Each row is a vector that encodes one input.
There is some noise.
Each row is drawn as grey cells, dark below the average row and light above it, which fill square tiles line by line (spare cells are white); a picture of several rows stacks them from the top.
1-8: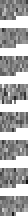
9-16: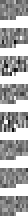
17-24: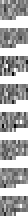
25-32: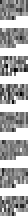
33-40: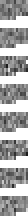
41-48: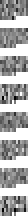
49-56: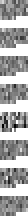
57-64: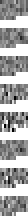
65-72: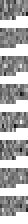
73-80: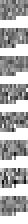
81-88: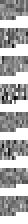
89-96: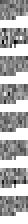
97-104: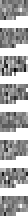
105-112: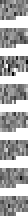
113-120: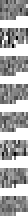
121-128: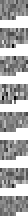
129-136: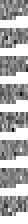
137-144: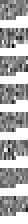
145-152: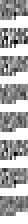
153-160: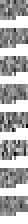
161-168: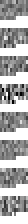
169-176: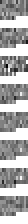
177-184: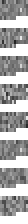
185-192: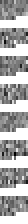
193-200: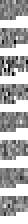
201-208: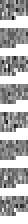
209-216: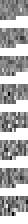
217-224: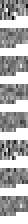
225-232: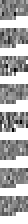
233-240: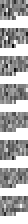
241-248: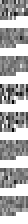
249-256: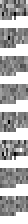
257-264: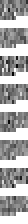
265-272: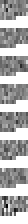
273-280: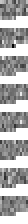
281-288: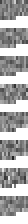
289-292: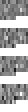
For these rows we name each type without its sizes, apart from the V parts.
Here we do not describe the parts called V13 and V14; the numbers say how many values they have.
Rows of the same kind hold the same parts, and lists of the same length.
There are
2 kinds of row.
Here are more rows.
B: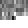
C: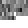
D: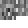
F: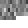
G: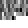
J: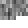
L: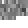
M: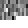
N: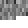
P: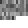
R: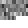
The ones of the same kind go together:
B, C, F, G, L, P
D, J, M, N, R

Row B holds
a point on a line, a value of V13 and a value of V14.
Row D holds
a label and a point on a line.
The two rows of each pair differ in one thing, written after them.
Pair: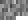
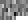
the value of V14
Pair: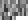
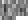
the place on the line
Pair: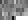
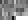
the value of V13
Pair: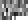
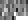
the value of V14
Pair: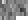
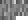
the place on the line
